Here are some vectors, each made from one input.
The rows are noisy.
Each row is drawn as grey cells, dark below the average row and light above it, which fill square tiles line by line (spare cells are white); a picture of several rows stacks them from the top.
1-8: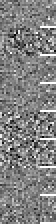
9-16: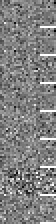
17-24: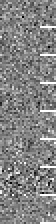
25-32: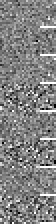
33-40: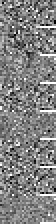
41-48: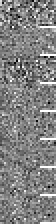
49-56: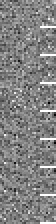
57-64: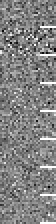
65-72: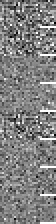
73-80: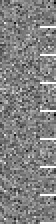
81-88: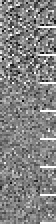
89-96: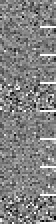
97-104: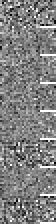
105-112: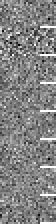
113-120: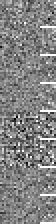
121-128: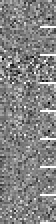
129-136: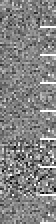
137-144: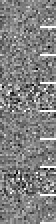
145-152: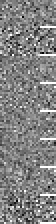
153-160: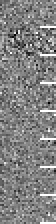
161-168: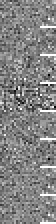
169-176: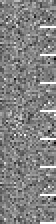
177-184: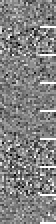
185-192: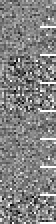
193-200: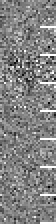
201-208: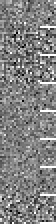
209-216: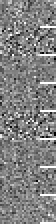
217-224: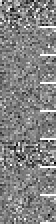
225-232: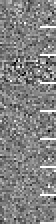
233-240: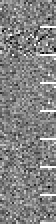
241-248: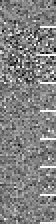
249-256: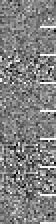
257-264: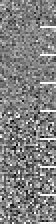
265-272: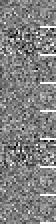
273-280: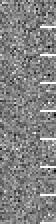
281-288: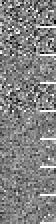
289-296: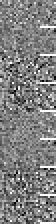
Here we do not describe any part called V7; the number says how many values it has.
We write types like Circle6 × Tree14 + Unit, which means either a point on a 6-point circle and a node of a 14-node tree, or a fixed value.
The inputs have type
(Bool × Bool × Bool × Bool + Line10) × V7 + Label6 + Line9.
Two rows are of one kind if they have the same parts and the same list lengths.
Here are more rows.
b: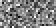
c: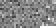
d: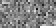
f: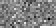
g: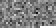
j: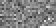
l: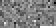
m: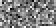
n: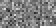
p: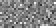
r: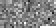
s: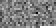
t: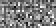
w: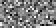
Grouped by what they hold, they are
b, m, w
c, p, r
d, f, g, j, l, n, s
t

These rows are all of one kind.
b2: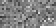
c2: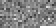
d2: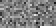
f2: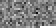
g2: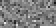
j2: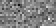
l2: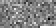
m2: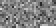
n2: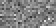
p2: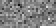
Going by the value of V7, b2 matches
c2, j2, n2 and p2.
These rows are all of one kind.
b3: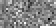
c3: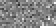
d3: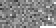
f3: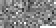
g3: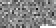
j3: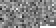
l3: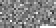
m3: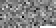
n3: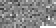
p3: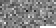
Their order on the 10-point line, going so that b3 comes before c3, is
p3, d3, m3, l3, j3, g3, n3, b3, c3, f3.
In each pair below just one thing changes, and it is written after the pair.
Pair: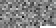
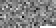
the place on the 10-point line
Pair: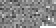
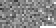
the place on the 10-point line
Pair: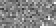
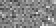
the place on the 10-point line
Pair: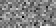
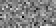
the place on the 10-point line
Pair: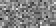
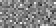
the value of V7
